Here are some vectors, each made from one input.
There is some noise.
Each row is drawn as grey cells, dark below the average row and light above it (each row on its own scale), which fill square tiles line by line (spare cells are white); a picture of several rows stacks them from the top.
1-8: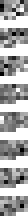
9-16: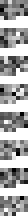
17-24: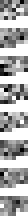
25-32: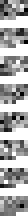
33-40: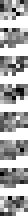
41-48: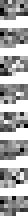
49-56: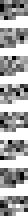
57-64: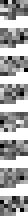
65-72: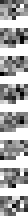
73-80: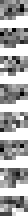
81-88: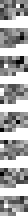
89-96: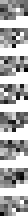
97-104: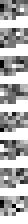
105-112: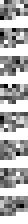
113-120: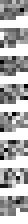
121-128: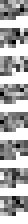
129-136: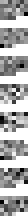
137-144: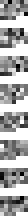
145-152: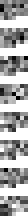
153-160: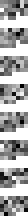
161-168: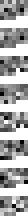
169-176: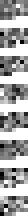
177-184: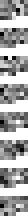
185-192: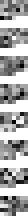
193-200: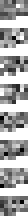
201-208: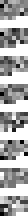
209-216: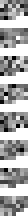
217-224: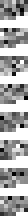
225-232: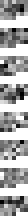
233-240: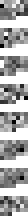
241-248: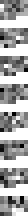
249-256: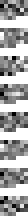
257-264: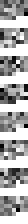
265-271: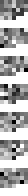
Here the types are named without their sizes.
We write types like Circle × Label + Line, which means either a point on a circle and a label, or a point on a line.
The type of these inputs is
(Bool × Bool × Bool × Bool + Unit) × Label.
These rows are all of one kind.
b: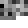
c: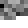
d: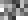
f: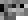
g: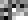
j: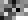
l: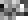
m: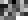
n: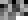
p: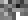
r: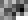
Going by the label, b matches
j, m and n.
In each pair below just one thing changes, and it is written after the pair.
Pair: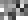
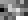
the label
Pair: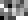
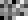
the label
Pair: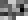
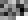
one of the four true/false values
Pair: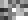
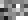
one of the four true/false values
